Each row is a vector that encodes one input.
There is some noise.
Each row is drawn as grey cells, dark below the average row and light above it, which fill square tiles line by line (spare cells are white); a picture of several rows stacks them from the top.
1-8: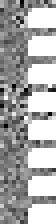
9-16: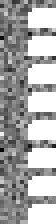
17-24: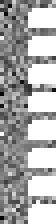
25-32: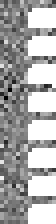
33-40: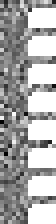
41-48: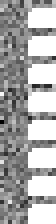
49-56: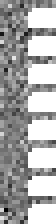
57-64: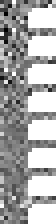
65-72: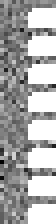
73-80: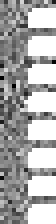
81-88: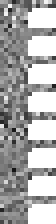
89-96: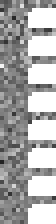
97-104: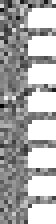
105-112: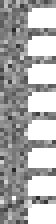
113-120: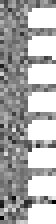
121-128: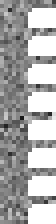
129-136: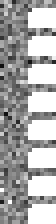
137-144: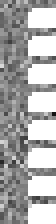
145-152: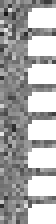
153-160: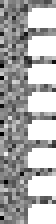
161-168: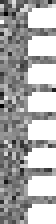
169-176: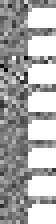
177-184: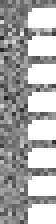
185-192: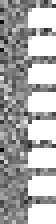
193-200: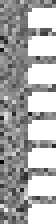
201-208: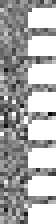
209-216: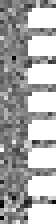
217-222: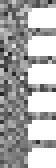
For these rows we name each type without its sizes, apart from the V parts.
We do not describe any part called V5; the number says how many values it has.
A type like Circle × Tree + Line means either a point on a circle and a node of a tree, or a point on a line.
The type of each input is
((Bool × Bool × Bool + Unit) × Tree + Unit) × Label × V5.
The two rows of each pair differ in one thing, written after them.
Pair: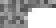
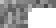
the label
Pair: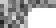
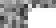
the label
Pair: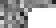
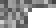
the label
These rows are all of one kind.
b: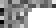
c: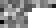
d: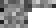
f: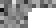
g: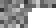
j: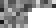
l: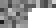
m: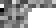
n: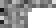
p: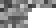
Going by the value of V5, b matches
f, g, m and n.
